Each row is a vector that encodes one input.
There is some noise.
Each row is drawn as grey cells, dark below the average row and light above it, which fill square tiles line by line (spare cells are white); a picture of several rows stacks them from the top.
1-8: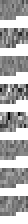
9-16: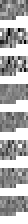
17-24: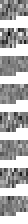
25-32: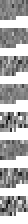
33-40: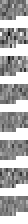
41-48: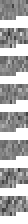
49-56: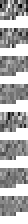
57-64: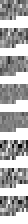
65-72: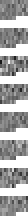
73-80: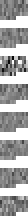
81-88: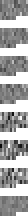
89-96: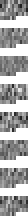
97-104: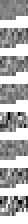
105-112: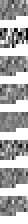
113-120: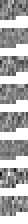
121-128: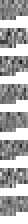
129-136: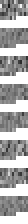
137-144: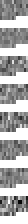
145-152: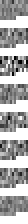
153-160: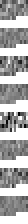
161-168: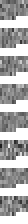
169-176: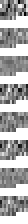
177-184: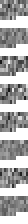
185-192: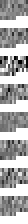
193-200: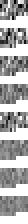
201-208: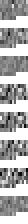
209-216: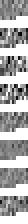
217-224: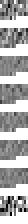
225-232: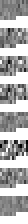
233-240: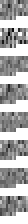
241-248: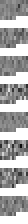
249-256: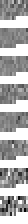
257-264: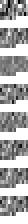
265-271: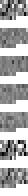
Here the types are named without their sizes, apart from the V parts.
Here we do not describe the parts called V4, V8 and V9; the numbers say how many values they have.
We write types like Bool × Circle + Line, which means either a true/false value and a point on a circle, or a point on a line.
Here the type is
(Line × (Line + V8) + V4) × (Tree + V9).
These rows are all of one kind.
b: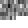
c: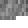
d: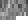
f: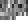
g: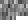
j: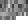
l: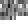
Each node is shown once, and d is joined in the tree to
b and j.
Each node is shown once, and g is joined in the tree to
f.
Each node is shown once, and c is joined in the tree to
l.
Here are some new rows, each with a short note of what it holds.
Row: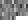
a point on each of two lines and a value of V9
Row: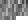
a point on each of two lines and a node of a tree
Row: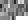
a value of V4 and a value of V9
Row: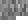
a value of V4 and a value of V9
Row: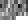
a point on a line, a node of a tree and a value of V8
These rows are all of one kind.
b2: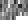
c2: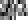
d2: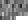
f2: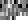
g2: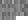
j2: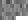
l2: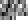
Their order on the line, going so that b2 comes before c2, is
b2, f2, d2, g2, j2, c2, l2.
